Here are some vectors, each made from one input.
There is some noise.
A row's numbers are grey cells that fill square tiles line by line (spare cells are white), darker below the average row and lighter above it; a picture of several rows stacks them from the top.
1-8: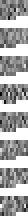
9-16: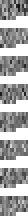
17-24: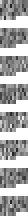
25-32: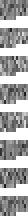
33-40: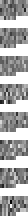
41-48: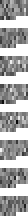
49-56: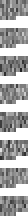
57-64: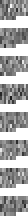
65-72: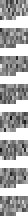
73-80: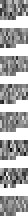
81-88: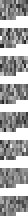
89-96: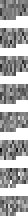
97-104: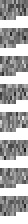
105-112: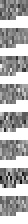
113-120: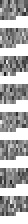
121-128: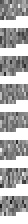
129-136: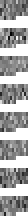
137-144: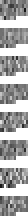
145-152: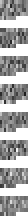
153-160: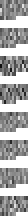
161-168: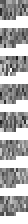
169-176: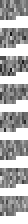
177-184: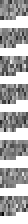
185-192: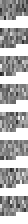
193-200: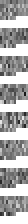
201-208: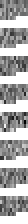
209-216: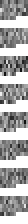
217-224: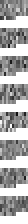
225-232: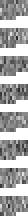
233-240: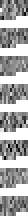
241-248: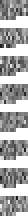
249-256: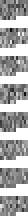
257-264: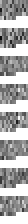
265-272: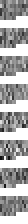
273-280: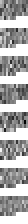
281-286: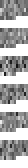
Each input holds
either a point on an 8-point line and a node of a 17-node tree, or a point on a 19-point line.
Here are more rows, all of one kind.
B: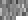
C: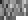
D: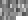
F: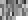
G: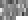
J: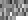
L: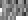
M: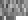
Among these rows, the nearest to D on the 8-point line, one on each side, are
B and G.
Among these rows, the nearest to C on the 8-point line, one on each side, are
J and L.
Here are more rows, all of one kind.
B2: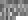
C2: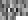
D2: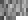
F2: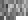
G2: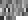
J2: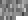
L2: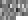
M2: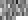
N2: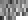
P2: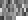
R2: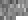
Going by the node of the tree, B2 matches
F2, N2 and R2.
